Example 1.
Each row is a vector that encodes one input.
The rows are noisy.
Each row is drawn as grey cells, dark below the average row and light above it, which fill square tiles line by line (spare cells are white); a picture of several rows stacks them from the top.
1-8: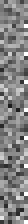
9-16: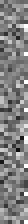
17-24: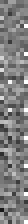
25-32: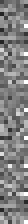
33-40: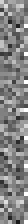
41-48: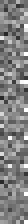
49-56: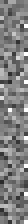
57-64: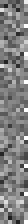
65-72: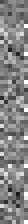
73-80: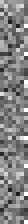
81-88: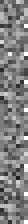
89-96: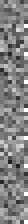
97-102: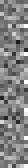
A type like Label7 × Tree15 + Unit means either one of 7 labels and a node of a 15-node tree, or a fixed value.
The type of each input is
Tree11.
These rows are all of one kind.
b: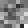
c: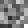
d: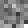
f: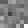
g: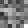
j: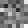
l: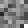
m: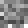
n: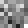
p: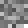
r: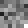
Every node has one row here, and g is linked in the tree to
j and r.
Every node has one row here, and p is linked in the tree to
d and m.
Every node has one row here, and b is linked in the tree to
c and f.
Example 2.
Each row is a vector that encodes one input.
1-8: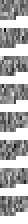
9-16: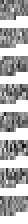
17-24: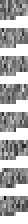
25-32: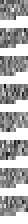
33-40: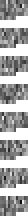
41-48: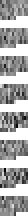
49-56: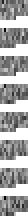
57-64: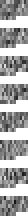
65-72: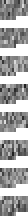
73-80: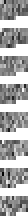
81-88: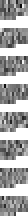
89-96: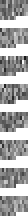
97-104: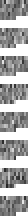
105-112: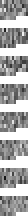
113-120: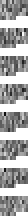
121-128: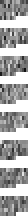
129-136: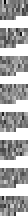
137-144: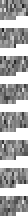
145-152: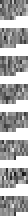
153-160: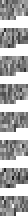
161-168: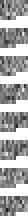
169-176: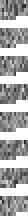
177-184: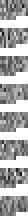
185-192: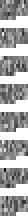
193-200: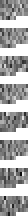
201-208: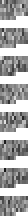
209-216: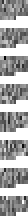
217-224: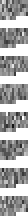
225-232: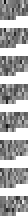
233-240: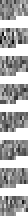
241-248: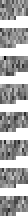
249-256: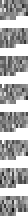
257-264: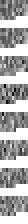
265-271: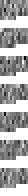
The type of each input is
Circle20.
